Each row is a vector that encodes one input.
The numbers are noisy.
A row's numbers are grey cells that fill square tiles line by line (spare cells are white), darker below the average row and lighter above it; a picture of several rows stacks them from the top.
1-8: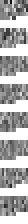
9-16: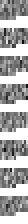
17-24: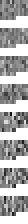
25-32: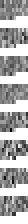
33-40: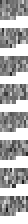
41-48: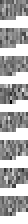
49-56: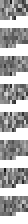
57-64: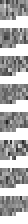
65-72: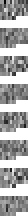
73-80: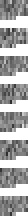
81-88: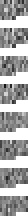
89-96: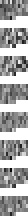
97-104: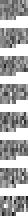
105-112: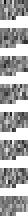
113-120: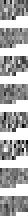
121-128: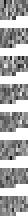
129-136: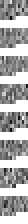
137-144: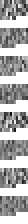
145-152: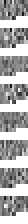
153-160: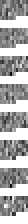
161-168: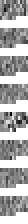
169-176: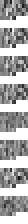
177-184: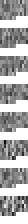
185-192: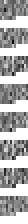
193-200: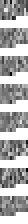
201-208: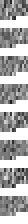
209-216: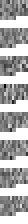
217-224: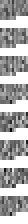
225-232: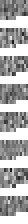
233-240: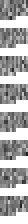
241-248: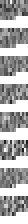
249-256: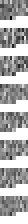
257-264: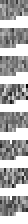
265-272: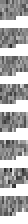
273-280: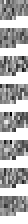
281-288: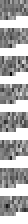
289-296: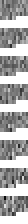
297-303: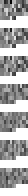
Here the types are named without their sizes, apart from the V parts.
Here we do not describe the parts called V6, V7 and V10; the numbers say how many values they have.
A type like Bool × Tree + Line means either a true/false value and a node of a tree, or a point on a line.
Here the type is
Bool × V10 + (Circle + V6) × (Circle + V7).
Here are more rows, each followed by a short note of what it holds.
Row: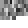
a true/false value and a value of V10
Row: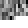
a point on a circle and a value of V6
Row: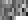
a point on a circle and a value of V6
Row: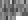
a point on each of two circles
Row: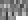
a point on each of two circles
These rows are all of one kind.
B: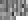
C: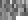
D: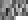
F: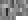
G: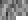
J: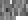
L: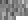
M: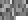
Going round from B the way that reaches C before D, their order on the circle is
B, G, L, C, J, M, D, F.
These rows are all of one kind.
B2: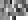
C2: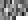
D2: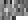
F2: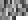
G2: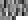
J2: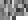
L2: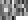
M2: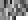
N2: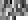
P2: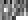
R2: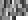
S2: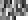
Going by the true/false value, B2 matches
J2 and L2.
